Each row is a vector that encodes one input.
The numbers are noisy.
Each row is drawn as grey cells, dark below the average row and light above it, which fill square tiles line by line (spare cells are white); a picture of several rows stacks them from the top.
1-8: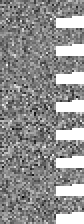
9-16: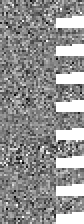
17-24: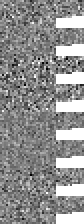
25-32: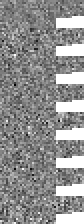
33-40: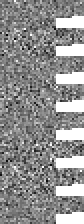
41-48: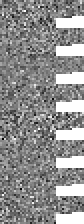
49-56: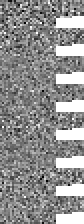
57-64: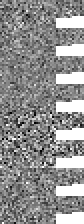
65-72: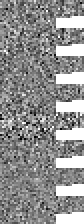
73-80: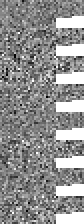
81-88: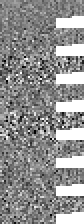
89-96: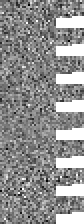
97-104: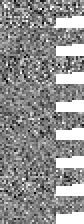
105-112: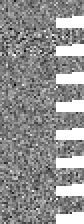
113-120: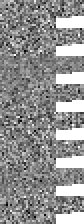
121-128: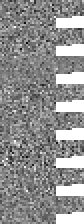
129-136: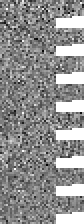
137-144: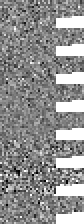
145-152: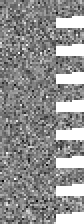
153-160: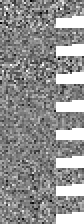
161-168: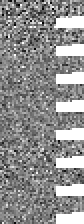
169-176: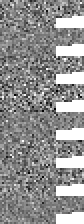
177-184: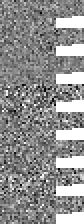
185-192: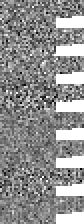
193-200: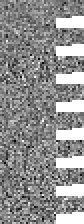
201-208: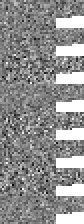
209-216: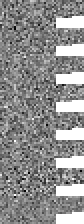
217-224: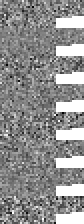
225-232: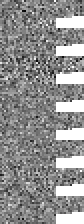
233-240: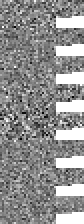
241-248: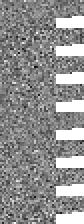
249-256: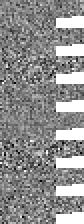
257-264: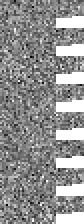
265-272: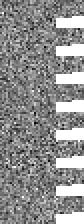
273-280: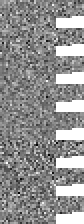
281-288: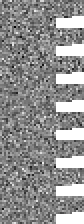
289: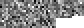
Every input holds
a point on an 11-point circle and a node of a 19-node tree, together with either a fixed value, or a node of a 13-node tree.
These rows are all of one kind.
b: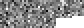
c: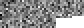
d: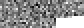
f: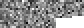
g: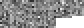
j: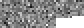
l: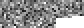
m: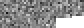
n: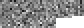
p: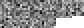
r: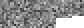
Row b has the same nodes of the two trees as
l and r.
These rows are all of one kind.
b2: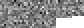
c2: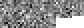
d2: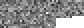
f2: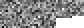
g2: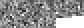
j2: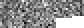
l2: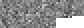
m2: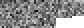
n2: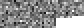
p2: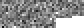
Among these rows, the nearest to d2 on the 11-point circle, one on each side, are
j2 and n2.
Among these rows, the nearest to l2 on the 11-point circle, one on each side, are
m2 and p2.
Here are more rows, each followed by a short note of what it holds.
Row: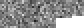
a point on an 11-point circle, a node of a 13-node tree and a node of a 19-node tree
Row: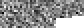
a point on an 11-point circle, a node of a 13-node tree and a node of a 19-node tree
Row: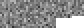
a point on an 11-point circle and a node of a 19-node tree
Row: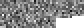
a point on an 11-point circle, a node of a 13-node tree and a node of a 19-node tree
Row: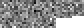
a point on an 11-point circle, a node of a 13-node tree and a node of a 19-node tree
